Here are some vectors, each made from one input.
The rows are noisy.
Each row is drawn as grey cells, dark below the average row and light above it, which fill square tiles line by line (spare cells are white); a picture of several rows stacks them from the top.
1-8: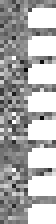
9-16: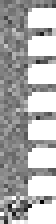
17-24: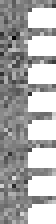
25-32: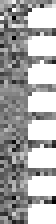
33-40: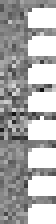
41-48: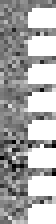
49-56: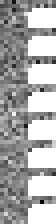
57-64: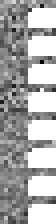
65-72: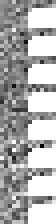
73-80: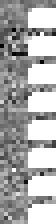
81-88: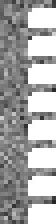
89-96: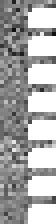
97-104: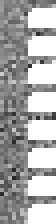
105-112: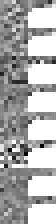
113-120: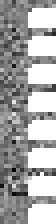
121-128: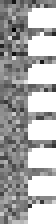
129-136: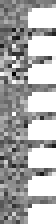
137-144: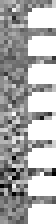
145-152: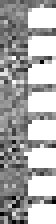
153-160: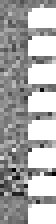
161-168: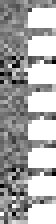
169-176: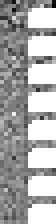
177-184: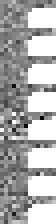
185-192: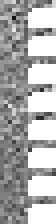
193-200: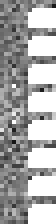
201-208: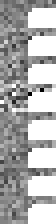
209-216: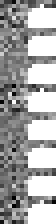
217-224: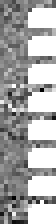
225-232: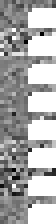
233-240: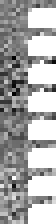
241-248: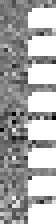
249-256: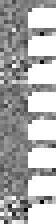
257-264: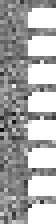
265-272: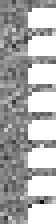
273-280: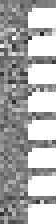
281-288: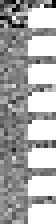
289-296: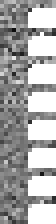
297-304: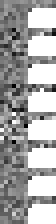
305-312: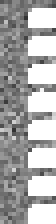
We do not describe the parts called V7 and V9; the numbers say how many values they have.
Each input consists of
a point on each of two 5-point circles, four true/false values, a value of V7 and a value of V9.
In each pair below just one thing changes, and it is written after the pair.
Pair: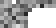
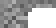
one of the four true/false values
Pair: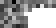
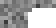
the place on one of the two 5-point circles
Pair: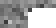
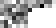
the value of V7
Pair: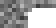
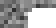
the place on one of the two 5-point circles
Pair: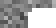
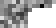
the place on one of the two 5-point circles
